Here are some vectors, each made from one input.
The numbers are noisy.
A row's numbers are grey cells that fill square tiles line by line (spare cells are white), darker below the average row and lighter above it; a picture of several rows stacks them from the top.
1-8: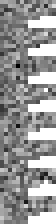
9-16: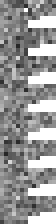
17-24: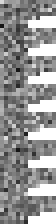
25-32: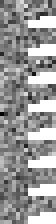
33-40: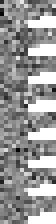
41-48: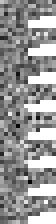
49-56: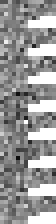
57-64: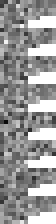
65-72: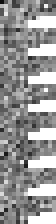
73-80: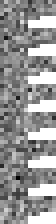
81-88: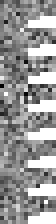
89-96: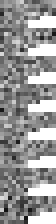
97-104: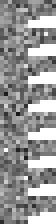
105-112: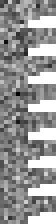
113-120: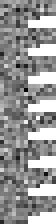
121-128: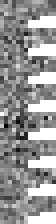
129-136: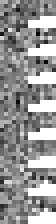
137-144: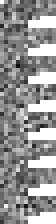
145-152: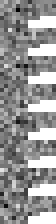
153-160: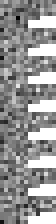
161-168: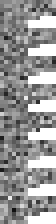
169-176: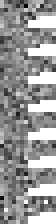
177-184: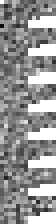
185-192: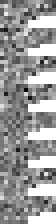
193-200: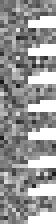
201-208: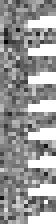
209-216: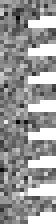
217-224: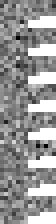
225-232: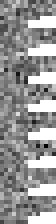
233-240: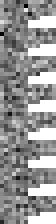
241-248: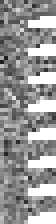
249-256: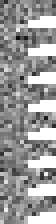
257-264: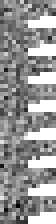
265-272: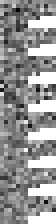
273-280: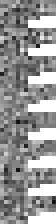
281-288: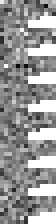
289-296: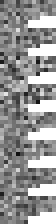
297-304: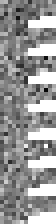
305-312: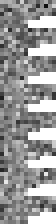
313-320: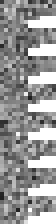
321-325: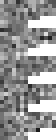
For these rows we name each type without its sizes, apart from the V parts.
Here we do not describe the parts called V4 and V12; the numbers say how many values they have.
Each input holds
either a point on a line and a true/false value, or a node of a tree, or a value of V4 and a value of V12.
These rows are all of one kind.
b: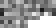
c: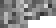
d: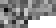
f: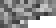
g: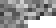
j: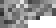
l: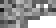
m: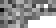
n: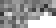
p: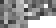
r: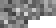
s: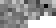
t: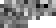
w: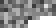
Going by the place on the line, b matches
c, g and p.
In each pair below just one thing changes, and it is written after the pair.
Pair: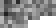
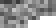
the value of V12
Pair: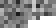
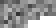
the value of V12
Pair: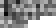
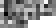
the value of V12
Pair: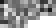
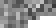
the value of V4
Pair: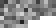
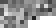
the value of V4
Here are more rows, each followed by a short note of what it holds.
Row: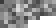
a point on a line and a true/false value
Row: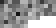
a value of V4 and a value of V12
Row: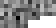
a node of a tree
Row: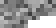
a value of V4 and a value of V12
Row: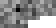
a node of a tree
